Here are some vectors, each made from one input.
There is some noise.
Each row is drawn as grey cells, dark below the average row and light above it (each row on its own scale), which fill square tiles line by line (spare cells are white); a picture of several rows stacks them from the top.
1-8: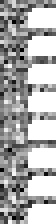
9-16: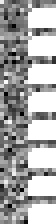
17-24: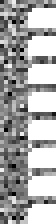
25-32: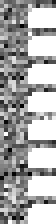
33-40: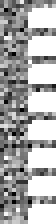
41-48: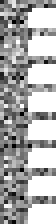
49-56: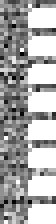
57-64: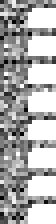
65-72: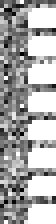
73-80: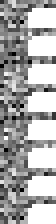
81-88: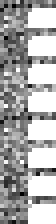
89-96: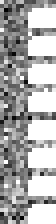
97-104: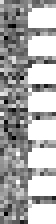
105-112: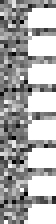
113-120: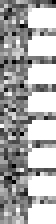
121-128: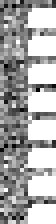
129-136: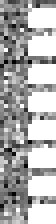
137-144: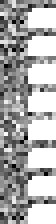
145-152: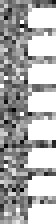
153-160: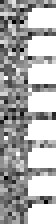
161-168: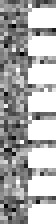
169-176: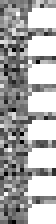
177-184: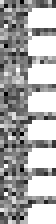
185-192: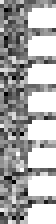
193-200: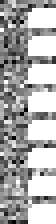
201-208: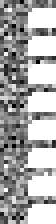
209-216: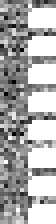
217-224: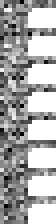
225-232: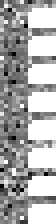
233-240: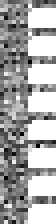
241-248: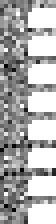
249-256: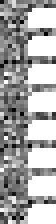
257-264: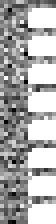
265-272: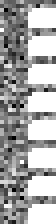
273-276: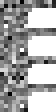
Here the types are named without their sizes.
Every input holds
either a node of a tree, or a list of points on a line.
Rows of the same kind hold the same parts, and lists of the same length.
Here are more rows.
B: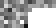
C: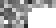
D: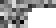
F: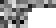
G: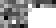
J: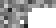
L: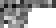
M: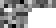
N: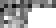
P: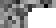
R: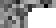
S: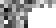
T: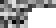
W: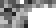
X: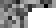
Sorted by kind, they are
B, C, G, J, S, W
D, F, T
L, M, N
P, R, X

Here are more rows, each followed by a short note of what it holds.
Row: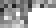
a list of one item
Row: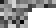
a node of a tree
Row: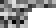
a node of a tree
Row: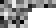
a node of a tree
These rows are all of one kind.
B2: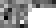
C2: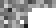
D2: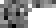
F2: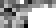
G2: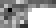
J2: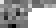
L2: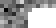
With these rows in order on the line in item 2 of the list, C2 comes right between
B2 and G2.
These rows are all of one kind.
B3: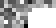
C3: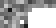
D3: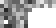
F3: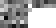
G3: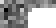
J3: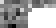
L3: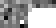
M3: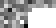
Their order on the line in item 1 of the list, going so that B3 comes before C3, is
D3, B3, M3, C3, G3, L3, F3, J3.
